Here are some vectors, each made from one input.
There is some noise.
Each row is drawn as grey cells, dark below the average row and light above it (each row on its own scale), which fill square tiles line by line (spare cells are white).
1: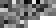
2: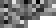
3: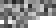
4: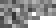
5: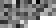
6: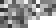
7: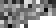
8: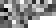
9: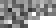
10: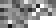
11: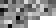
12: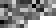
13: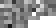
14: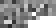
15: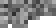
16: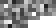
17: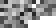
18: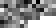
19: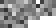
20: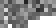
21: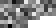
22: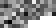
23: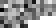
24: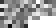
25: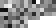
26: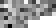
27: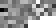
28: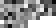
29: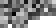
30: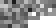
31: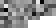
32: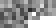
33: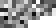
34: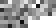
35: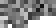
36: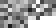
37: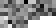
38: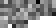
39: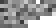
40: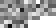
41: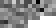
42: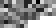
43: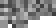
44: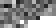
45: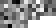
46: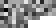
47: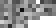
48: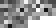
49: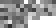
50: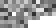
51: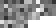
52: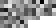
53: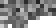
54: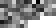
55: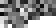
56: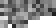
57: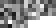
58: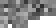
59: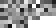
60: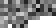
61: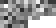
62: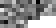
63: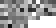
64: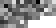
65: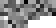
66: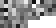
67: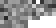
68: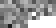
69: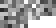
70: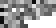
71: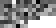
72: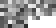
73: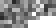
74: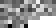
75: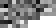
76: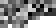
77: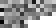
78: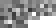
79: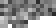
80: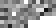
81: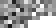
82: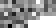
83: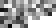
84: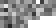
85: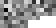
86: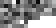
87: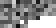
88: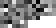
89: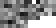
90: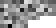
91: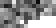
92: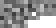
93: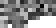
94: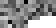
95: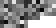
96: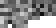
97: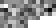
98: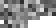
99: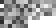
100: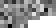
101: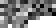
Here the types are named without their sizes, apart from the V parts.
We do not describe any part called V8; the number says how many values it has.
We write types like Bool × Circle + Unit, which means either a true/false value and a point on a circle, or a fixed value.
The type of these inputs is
Bool × V8 + Line.
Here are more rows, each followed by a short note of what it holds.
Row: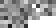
a point on a line
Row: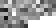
a point on a line
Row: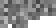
a true/false value and a value of V8
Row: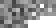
a point on a line
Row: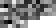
a true/false value and a value of V8
